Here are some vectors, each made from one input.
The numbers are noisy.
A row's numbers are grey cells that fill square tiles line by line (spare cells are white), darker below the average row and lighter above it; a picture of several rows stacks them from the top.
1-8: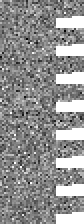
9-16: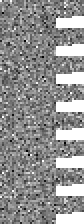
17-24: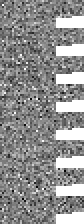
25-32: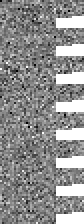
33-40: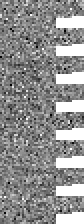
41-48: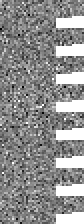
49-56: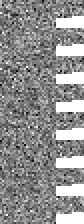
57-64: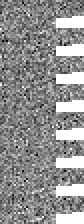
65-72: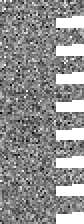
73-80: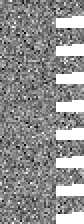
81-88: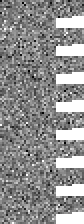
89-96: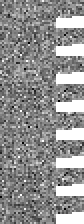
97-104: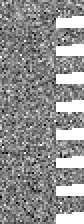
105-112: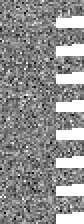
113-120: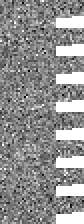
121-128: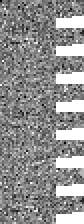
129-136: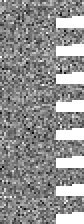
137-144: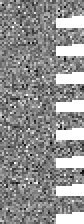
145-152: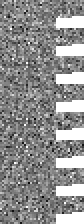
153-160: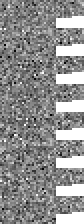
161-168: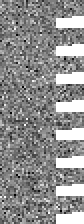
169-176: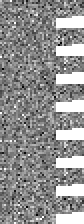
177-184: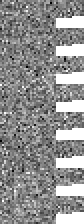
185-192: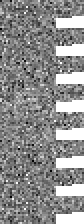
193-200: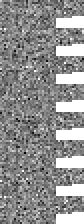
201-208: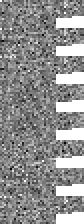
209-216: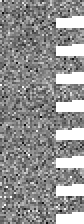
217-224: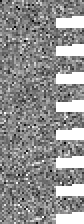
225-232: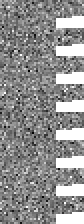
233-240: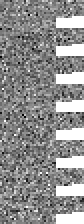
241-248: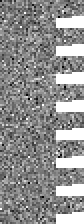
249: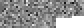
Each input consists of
a node of a 12-node tree and a true/false value, together with either a point on a 14-point line, or a list of up to two points on a 6-point line.
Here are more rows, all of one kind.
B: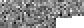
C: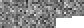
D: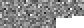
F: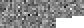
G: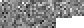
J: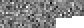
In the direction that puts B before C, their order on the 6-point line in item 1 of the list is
B, G, D, C, F, J.
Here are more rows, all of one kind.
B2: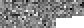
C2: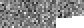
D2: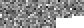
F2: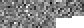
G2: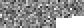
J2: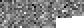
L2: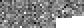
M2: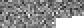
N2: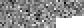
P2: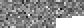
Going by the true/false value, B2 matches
F2, M2 and P2.
